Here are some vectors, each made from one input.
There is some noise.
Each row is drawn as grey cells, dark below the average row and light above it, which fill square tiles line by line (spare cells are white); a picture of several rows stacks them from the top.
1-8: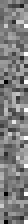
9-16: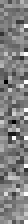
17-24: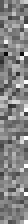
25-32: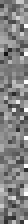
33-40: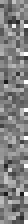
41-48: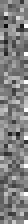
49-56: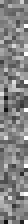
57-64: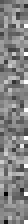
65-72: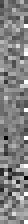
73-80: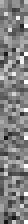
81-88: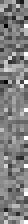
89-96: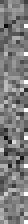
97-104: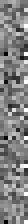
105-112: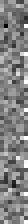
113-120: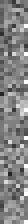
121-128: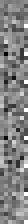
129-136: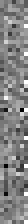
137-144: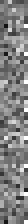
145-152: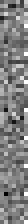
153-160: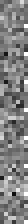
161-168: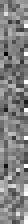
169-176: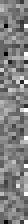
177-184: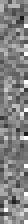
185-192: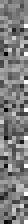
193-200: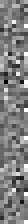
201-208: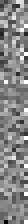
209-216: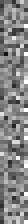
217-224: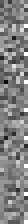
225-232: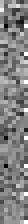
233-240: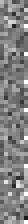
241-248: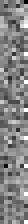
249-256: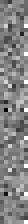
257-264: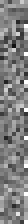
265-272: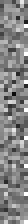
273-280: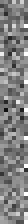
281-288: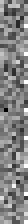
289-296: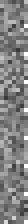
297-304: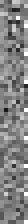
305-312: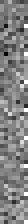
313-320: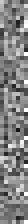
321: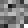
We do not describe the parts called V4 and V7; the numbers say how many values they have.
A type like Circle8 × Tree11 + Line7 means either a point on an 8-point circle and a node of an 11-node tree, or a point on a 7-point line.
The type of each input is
(Bool × Label12 + V7) × V4.
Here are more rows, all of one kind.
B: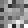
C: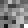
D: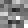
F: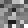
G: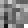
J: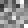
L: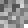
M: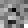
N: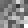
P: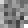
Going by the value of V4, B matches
N and P.
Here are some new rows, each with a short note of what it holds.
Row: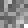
a value of V4 and a value of V7
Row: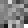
one of 12 labels, a true/false value and a value of V4
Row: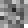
a value of V4 and a value of V7
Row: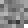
a value of V4 and a value of V7
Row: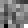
one of 12 labels, a true/false value and a value of V4
